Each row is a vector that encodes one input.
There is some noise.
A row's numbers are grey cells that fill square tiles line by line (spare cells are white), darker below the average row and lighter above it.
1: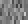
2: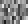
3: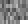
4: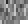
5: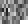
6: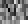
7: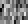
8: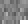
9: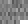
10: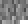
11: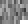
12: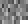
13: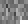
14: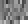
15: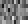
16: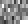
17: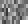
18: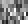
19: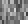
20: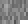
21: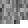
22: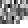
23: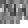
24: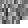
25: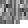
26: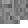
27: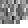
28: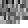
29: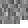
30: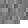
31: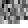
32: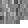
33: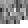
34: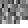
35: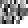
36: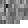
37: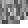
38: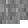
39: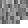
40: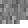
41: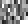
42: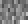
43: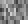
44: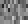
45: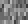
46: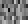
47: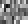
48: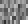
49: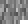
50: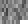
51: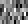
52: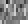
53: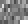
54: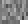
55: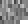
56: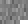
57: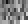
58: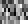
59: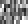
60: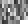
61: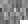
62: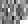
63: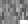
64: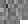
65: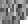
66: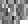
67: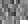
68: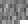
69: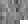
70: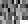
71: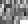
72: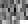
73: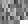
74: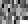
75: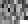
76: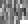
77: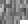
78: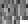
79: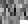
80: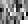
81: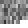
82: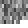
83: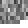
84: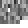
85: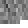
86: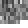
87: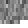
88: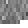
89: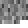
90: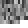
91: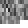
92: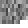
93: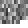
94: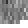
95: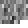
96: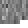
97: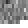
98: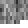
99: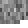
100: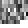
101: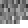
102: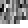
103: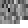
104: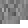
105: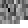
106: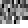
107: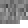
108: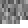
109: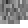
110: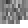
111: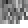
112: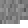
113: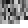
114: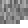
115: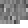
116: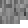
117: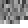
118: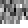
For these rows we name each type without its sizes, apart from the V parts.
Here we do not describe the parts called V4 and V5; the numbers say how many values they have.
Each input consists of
either a point on a line, or three true/false values, a value of V4 and a value of V5.
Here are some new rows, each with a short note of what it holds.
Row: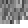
a point on a line
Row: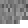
three true/false values, a value of V4 and a value of V5
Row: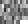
three true/false values, a value of V4 and a value of V5
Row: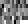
three true/false values, a value of V4 and a value of V5
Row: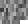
a point on a line
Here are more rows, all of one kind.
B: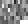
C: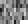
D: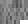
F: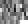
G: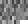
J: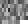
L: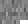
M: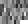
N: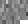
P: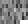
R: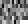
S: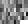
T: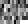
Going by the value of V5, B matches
D and T.
